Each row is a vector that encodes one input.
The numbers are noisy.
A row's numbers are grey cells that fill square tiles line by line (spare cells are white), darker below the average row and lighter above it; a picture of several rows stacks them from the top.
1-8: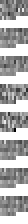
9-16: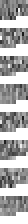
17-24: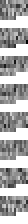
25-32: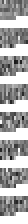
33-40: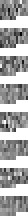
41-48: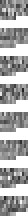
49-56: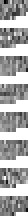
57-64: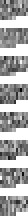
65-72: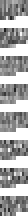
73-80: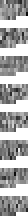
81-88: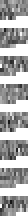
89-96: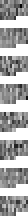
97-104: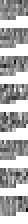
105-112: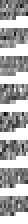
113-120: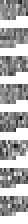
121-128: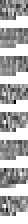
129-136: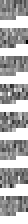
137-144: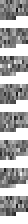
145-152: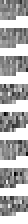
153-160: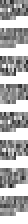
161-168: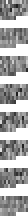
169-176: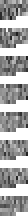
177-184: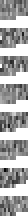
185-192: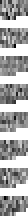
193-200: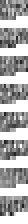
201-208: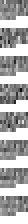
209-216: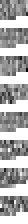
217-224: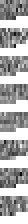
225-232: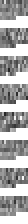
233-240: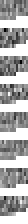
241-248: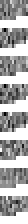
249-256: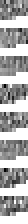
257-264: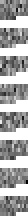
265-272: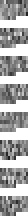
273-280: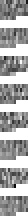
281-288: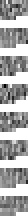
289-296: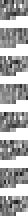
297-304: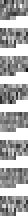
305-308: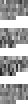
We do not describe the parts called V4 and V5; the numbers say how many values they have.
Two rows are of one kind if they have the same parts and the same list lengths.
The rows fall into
4 kinds.
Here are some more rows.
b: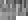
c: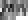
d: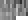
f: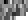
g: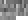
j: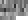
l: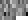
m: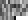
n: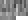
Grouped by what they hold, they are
b, d, g, j, n
c, f
l
m

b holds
a point on a 7-point line.
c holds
a point on a 6-point circle.
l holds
one of 7 labels and a value of V5.
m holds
a value of V4.
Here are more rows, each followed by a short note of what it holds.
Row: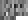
one of 7 labels and a value of V5
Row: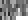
one of 7 labels and a value of V5
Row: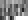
one of 7 labels and a value of V5
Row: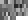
one of 7 labels and a value of V5
